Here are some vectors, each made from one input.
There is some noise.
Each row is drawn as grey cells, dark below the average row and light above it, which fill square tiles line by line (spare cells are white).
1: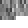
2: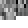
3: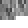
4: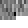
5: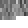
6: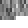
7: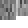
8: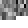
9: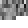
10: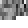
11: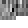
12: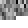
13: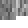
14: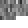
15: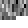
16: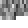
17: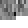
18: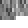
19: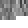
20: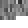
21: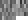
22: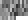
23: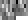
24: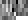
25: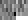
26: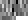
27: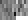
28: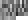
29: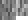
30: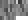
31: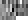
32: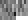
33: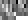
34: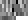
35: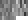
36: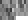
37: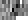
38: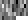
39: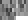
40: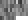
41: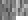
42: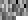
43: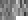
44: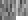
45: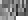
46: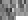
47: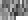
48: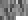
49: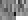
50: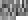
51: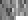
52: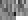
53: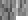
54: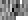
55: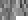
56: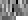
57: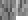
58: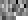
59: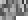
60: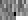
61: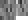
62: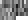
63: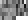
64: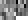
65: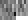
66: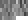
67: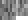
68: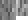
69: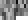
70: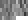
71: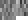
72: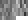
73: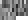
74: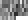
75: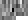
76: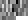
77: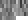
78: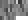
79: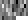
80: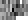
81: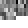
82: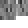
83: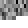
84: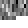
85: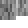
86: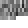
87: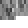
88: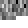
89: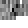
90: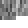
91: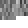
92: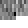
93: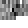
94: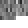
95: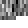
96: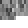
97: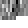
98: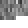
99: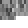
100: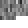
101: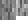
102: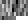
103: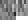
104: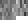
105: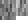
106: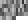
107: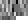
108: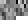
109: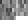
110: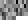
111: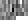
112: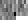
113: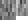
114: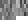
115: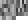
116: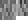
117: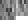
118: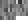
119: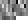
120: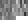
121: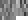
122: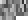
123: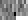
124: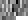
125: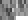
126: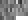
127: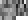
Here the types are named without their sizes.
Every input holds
three labels, together with either a point on a circle, or a fixed value.
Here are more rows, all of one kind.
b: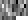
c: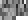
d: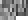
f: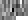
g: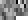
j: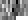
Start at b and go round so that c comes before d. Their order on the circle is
b, g, c, d, f, j.
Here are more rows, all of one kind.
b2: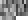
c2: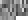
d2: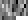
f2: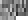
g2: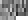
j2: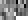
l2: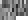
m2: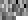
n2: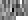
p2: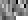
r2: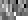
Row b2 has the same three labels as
f2, g2, j2 and r2.
